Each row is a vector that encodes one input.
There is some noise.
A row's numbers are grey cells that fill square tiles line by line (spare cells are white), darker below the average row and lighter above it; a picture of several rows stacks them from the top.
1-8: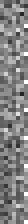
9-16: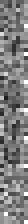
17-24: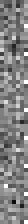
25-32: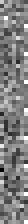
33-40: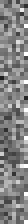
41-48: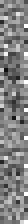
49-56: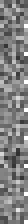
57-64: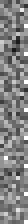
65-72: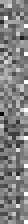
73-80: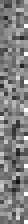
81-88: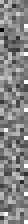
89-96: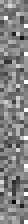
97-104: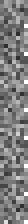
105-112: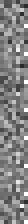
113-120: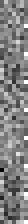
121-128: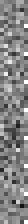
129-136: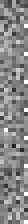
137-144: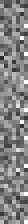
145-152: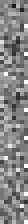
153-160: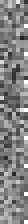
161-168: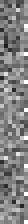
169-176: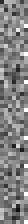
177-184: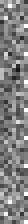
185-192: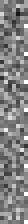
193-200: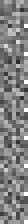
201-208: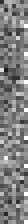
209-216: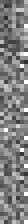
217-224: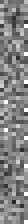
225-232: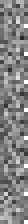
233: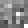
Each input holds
either a point on a 10-point line, or three true/false values, or a list of up to three points on an 8-point line.
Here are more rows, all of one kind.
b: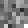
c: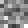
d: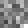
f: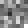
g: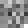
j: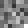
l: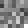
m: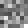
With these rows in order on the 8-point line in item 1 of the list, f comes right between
g and m.
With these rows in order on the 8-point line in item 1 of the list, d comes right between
g and l.
